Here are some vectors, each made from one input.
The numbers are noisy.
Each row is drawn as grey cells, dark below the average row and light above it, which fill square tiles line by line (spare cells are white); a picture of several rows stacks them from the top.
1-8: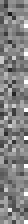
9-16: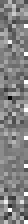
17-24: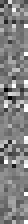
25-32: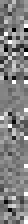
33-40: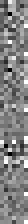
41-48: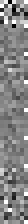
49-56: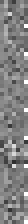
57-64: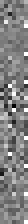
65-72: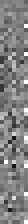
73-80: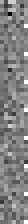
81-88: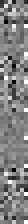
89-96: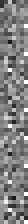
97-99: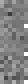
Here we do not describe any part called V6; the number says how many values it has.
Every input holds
a true/false value, together with either a point on a 5-point line, or a value of V6.
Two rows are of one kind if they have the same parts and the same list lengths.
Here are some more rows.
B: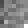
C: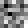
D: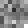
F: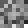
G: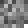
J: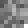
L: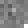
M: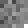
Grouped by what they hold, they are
B, D, J, M
C, F, G, L

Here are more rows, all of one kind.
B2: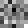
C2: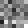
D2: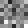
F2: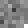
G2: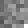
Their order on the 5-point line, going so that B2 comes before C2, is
G2, B2, C2, F2, D2.
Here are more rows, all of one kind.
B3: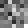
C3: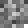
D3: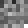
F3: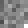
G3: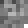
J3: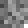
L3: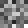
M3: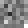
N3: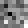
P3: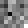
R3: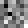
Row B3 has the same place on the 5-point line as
L3, M3, N3 and R3.
